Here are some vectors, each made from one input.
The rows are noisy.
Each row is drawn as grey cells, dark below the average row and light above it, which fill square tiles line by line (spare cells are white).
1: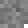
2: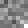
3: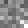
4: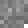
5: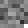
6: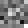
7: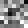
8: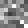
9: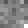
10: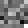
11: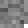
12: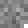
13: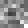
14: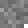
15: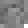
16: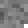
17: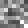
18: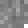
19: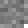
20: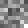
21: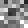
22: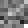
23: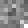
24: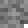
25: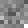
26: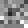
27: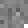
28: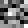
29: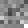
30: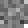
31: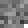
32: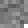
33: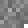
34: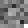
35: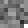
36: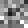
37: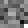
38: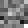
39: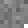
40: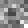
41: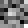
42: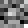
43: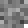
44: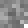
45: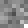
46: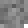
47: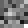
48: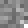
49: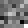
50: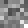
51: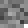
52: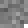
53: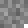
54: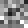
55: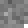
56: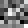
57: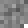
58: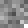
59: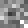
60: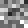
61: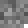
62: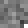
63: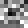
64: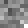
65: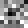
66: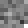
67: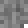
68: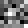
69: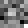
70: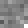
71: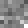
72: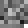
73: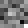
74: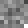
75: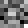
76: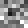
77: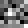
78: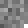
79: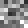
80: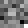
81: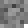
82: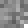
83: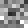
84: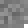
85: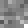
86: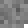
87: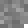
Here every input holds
one of 7 labels, together with either a point on an 8-point circle and a true/false value, or a fixed value.
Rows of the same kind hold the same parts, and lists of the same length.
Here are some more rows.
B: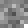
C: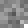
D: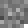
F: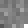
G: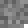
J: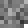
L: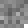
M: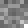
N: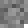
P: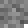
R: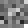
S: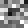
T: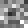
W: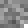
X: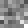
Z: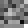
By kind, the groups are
B, C, D, F, G, J, M, R, S, T, W, Z
L, N, P, X

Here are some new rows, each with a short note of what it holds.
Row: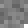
one of 7 labels
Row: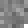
a point on an 8-point circle, one of 7 labels and a true/false value
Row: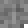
one of 7 labels
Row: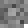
one of 7 labels
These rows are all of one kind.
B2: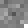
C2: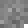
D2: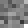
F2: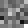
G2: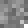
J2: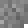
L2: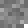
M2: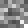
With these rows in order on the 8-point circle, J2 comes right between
D2 and G2.
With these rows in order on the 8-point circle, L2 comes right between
B2 and C2.
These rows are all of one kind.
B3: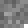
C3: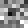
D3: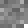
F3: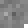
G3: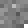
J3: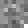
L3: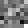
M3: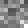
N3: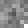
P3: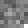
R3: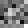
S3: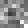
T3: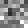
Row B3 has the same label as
J3, M3 and P3.
